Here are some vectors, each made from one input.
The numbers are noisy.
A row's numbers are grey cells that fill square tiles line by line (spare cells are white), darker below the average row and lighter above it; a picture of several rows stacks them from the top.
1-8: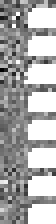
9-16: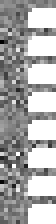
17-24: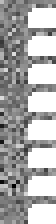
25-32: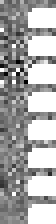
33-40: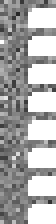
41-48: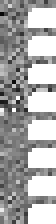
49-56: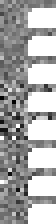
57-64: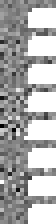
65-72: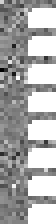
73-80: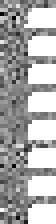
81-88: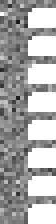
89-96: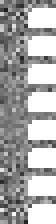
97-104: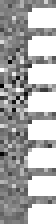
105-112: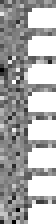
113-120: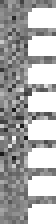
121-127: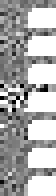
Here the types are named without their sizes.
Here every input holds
a list of points on a line.
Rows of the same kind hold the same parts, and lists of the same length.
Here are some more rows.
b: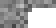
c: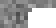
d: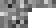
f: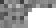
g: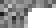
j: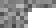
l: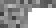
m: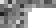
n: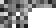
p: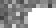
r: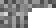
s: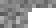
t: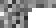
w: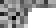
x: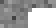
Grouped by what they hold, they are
b, d, j, m, s
c, f, g, p, t, w, x
l, n, r

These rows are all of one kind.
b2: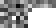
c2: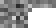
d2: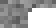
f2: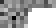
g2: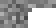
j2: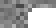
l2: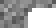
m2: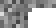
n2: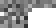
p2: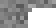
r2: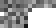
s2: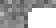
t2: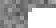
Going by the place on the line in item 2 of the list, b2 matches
c2, d2, j2 and l2.
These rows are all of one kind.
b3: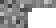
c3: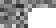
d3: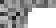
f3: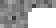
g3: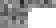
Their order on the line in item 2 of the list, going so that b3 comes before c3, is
g3, f3, b3, c3, d3.
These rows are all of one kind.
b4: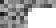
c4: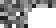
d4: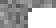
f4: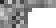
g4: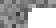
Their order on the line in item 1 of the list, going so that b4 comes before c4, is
b4, c4, f4, d4, g4.
